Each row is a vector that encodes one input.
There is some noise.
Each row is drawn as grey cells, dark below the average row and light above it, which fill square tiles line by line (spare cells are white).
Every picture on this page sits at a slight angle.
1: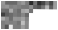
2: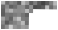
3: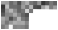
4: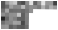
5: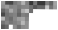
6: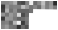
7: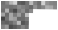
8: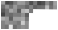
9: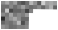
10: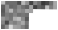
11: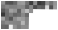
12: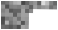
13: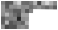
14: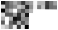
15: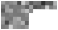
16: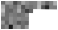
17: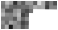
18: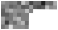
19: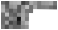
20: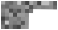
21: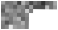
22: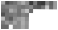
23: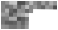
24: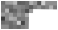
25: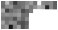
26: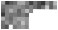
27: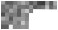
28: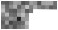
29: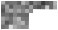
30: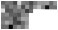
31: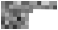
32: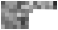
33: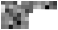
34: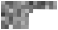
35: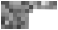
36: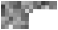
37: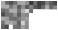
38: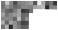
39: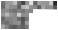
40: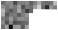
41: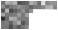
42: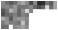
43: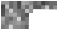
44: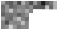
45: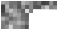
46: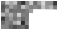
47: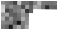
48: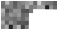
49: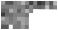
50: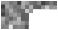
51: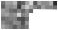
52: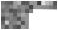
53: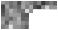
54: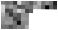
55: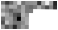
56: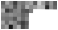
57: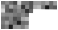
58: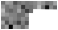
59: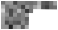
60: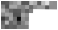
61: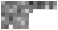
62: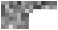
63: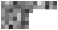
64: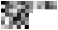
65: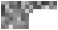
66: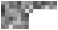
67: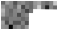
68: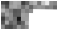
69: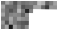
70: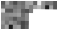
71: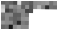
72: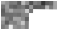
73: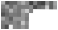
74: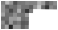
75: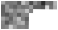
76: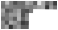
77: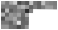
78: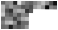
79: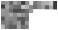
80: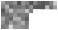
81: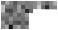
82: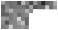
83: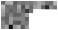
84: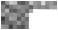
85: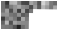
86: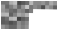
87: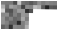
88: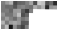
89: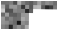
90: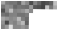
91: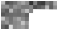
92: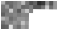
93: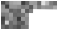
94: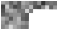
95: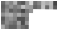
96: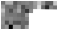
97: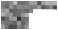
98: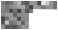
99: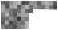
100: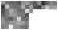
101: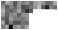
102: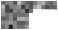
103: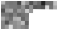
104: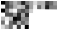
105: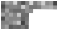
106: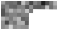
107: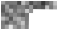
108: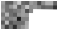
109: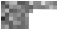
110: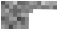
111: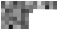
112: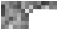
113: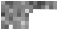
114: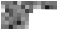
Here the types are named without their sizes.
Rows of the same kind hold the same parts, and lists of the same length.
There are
4 kinds of row.
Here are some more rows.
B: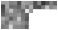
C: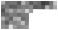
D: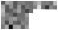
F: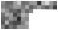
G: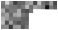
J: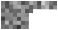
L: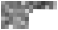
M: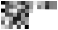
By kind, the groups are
B, C, L
D, G
F, J
M

